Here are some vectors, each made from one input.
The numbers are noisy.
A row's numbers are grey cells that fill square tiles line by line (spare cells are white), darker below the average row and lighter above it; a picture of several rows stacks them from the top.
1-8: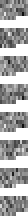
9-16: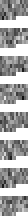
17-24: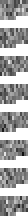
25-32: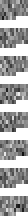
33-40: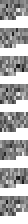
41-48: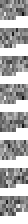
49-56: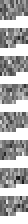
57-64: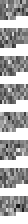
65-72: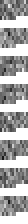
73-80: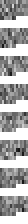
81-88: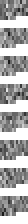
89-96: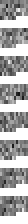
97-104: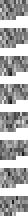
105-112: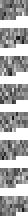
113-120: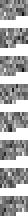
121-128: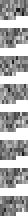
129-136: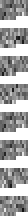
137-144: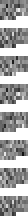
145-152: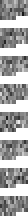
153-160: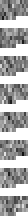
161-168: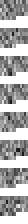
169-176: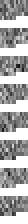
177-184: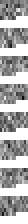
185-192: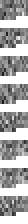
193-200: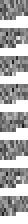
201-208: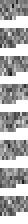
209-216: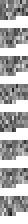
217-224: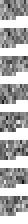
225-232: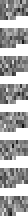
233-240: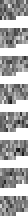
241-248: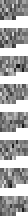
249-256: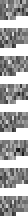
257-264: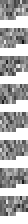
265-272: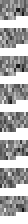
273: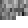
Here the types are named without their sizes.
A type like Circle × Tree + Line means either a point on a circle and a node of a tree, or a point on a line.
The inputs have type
Bool × Bool × Bool × Bool.
